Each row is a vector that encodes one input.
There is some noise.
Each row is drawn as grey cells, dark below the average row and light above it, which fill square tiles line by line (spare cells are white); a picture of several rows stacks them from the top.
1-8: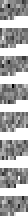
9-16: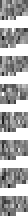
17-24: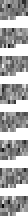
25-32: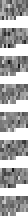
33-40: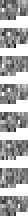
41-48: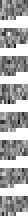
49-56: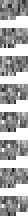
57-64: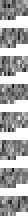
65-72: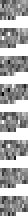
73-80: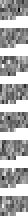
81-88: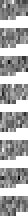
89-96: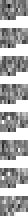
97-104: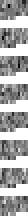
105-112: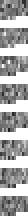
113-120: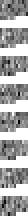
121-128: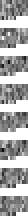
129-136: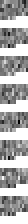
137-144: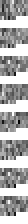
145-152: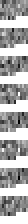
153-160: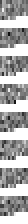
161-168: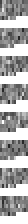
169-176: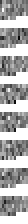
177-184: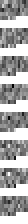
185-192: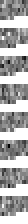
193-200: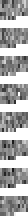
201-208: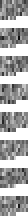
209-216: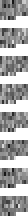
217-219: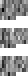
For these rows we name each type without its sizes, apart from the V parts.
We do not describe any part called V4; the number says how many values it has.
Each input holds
a point on a line and a true/false value, together with a list of values of V4.
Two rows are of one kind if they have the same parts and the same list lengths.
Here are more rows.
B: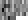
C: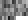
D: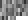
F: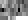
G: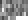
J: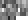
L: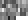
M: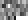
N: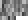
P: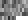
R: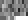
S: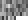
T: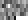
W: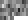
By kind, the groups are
B, C, F, R, W
D, G, J, L, M, S, T
N, P

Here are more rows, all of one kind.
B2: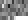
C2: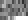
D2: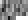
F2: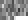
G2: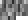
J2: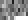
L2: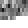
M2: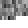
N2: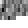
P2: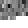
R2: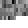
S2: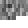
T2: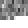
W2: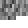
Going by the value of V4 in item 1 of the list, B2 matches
F2, J2 and T2.
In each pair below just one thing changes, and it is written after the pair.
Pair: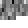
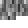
the value of V4 in item 1 of the list
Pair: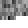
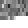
the true/false value
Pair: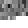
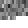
the value of V4 in item 1 of the list
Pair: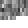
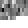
the value of V4 in item 1 of the list
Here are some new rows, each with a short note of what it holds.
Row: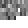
a point on a line and a true/false value, together with the empty list
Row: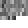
a point on a line and a true/false value, together with a list of one item
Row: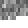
a point on a line and a true/false value, together with a list of one item
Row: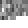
a point on a line and a true/false value, together with the empty list
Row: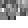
a point on a line and a true/false value, together with the empty list
